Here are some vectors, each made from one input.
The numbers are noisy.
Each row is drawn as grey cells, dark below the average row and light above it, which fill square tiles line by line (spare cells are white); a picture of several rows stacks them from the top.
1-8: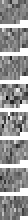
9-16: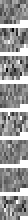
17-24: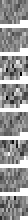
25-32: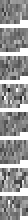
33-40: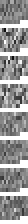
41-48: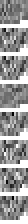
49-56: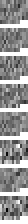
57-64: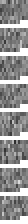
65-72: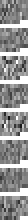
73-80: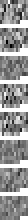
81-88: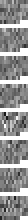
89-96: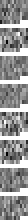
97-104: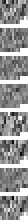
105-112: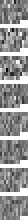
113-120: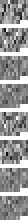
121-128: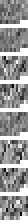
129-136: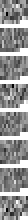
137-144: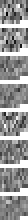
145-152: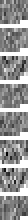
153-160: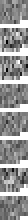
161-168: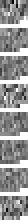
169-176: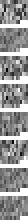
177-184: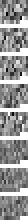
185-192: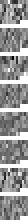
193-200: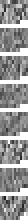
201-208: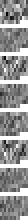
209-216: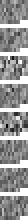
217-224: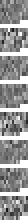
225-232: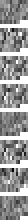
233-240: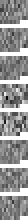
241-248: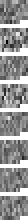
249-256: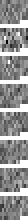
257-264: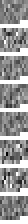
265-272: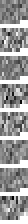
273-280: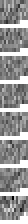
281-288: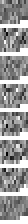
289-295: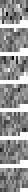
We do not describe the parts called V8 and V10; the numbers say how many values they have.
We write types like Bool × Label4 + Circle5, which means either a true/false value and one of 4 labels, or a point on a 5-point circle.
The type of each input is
Bool × (Line7 + V10) × V8 + Line6 + Line9.
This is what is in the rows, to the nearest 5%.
About 15% of them hold a point on a 6-point line. About 25% of them hold a point on a 9-point line. The rest hold a true/false value and a value of V8, together with either a point on a 7-point line, or a value of V10.
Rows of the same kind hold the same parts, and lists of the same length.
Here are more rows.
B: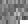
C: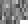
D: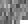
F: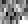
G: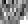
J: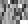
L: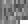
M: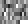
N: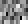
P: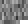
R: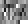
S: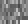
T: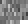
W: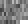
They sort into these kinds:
B, C, L, P, S
D, T, W
F, N
G, J, M, R

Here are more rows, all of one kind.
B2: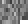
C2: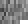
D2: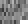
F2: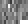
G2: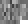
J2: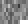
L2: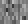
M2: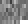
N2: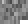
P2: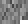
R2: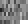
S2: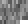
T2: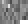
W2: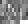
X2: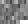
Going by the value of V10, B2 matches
J2, M2, T2 and W2.
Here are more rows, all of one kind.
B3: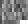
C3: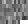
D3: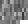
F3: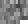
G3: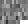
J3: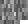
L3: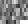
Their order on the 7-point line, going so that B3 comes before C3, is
B3, J3, D3, L3, F3, G3, C3.
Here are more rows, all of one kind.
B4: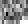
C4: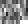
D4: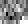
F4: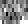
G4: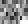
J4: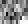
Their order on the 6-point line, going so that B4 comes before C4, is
G4, J4, D4, B4, F4, C4.
